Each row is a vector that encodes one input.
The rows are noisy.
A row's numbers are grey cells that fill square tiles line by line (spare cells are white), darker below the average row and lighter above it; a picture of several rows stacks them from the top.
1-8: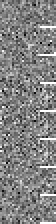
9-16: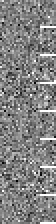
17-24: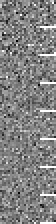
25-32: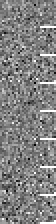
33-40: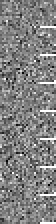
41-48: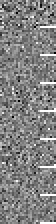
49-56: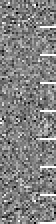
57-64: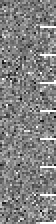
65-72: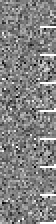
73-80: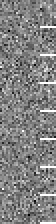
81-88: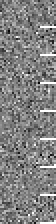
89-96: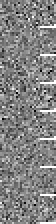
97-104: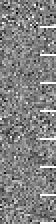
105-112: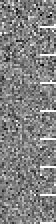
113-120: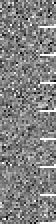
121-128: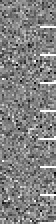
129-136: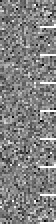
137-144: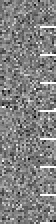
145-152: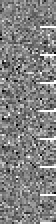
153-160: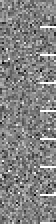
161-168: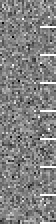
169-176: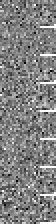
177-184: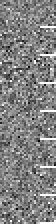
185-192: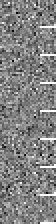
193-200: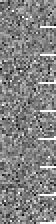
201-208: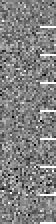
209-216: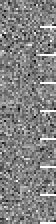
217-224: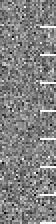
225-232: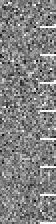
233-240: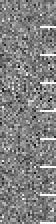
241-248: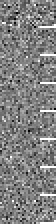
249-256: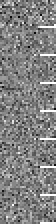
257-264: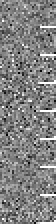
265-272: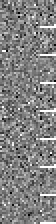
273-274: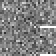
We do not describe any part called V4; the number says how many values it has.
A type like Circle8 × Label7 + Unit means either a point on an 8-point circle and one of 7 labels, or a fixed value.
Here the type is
((Circle5 + Unit) × V4 + Tree8) × Tree9 × Tree9 × Tree9.
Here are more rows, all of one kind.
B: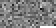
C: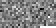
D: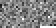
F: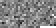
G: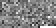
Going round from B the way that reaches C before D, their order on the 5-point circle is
B, C, D, F, G.
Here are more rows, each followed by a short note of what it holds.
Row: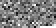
a node of an 8-node tree and a node of each of three 9-node trees
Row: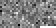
a point on a 5-point circle, a node of each of three 9-node trees and a value of V4
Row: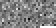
a node of each of three 9-node trees and a value of V4
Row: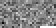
a point on a 5-point circle, a node of each of three 9-node trees and a value of V4
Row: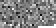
a node of an 8-node tree and a node of each of three 9-node trees
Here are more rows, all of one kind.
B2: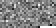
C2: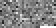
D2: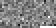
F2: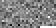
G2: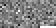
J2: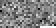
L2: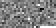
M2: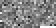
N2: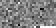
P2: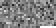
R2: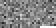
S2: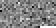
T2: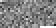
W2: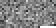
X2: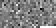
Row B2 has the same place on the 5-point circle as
D2, F2, M2 and R2.
